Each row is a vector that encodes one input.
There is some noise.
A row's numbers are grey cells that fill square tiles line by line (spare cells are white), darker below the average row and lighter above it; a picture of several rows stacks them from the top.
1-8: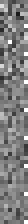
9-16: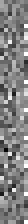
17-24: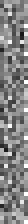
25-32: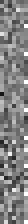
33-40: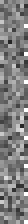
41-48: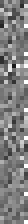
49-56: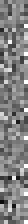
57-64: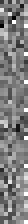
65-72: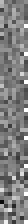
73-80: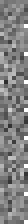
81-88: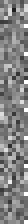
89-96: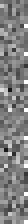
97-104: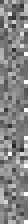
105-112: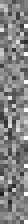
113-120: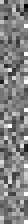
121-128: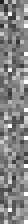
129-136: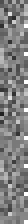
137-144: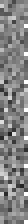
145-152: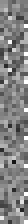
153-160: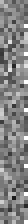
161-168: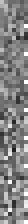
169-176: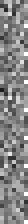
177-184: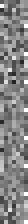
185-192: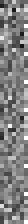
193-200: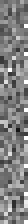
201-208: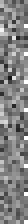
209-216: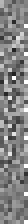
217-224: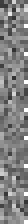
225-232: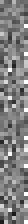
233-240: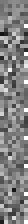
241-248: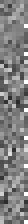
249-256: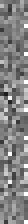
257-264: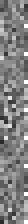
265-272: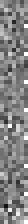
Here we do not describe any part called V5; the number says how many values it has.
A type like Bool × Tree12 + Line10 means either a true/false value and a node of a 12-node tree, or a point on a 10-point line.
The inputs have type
Line3 × (Line3 × Line4 + Line9) × Line4 + Tree9 × V5.
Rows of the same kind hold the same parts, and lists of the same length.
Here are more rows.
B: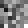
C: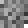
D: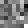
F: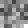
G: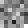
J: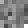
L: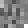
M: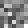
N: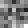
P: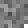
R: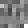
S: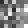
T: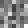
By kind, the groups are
B, M, S, T
C, F, G, J, N, P
D, L, R

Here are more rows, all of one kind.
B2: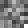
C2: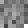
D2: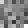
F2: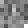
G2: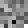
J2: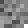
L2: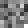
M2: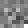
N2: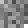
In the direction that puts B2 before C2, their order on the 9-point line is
L2, D2, M2, J2, N2, G2, B2, F2, C2.
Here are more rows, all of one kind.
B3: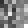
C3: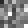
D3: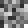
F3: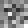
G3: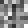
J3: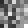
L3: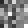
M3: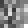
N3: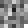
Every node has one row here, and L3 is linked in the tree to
B3, C3 and G3.
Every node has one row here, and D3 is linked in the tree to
J3.
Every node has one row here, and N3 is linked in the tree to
B3 and F3.
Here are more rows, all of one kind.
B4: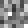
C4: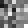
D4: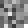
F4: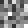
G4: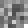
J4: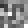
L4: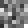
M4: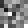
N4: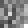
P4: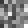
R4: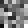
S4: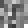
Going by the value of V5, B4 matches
D4 and F4.
